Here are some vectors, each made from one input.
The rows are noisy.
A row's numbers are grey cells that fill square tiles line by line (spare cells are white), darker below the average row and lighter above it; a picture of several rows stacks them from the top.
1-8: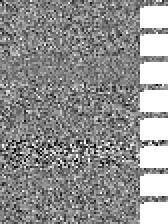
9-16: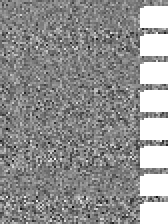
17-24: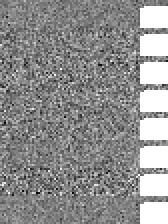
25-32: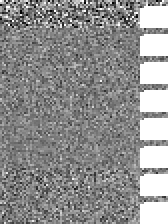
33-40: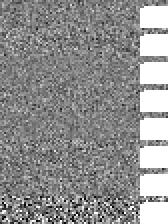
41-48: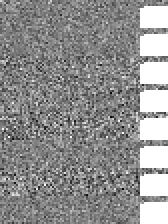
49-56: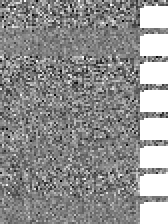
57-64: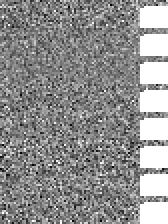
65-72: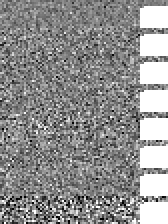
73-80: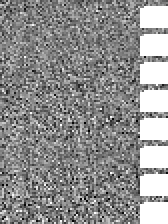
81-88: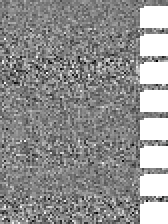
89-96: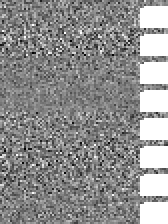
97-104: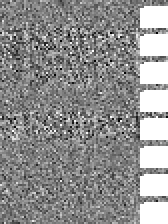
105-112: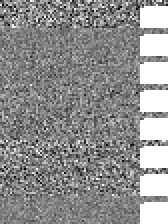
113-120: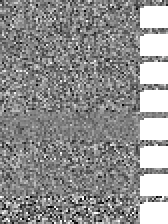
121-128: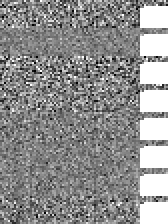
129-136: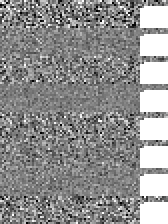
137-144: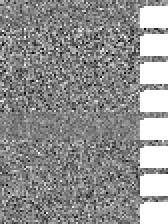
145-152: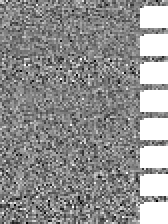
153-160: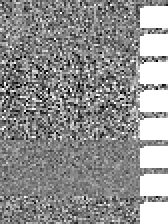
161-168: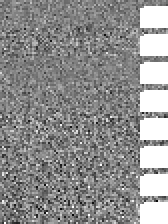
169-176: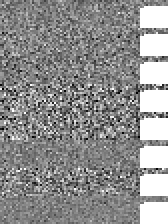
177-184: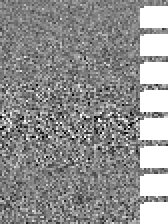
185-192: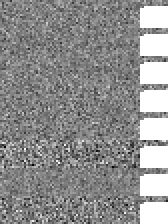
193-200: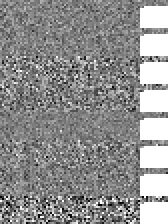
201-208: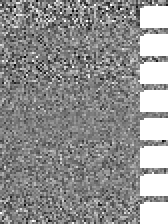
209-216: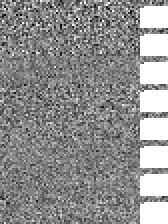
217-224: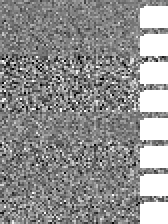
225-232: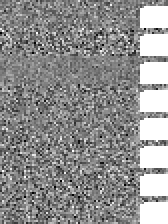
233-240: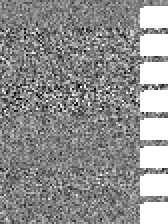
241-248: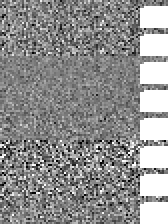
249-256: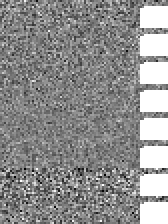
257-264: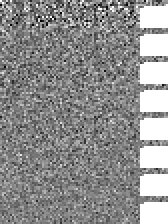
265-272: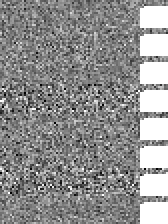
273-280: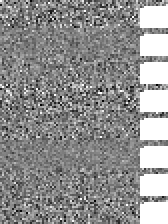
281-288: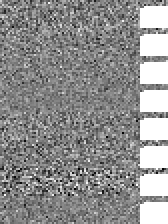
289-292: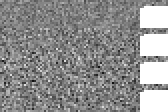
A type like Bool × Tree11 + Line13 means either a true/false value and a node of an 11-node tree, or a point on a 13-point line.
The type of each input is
List2(Line4 × Line4 + Line12).
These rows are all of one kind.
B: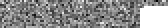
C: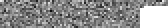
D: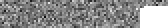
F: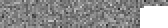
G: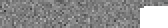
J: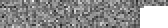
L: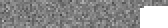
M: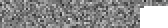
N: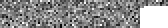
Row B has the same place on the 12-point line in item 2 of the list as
L and M.
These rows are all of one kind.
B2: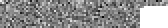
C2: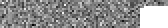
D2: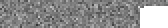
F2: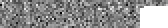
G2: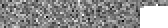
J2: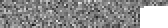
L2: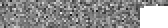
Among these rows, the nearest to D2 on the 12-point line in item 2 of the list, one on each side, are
C2 and G2.
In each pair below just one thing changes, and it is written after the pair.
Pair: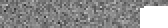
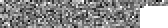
the place on the 12-point line in item 2 of the list
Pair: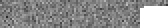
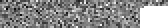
the place on one of the two 4-point lines in item 1 of the list
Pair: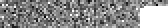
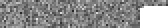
the place on one of the two 4-point lines in item 1 of the list
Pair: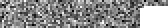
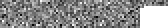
the place on one of the two 4-point lines in item 1 of the list
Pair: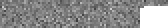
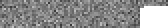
the place on one of the two 4-point lines in item 1 of the list
